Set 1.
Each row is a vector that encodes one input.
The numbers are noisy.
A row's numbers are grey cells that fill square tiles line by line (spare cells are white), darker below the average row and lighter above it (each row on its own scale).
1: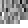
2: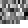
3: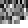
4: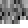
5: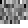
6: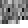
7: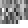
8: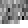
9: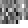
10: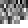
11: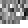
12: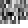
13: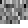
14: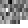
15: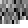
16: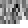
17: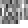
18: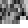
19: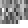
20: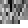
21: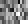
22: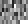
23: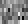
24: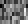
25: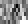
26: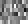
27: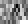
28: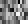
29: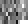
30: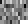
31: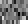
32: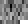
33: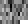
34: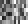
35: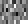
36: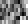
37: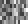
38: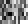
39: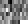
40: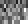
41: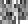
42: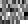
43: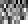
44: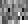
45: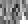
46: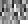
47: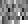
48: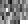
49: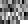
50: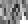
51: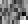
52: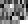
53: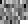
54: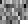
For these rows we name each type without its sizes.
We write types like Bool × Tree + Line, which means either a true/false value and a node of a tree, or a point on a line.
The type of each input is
Label.
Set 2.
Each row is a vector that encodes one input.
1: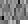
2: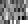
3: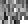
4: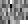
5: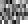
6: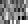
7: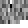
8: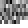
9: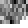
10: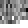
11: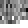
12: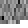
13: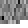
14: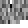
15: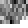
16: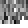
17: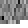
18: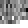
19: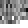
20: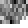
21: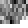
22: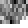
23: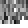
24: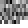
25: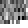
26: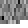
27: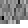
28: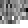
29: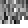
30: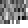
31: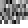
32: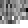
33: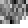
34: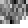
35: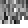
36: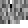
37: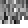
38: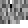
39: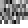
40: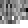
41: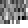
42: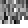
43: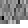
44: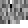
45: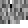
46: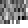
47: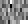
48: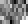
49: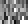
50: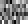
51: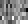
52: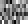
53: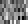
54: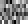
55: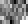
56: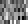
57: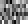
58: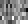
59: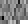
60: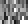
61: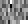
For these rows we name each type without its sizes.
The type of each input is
Label.
